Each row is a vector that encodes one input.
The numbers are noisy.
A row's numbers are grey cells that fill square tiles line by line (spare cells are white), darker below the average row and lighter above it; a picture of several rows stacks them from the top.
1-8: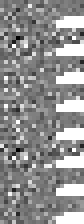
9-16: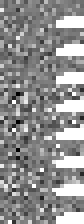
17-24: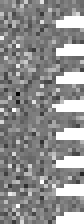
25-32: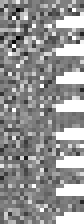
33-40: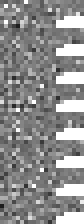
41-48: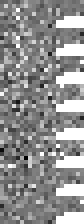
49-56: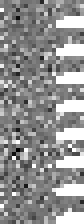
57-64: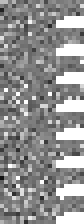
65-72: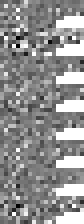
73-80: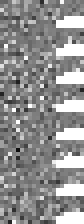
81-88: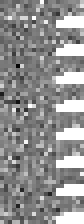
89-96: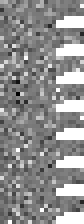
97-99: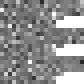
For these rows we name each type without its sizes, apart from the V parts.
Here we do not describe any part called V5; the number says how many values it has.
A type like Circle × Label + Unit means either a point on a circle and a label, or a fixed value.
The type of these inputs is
List(Bool × V5).
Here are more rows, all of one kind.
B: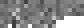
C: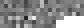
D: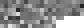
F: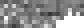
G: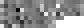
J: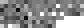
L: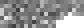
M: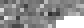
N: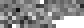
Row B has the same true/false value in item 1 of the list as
C and J.
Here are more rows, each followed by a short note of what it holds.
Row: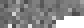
a list of two items
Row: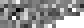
the empty list
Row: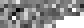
the empty list
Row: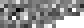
the empty list
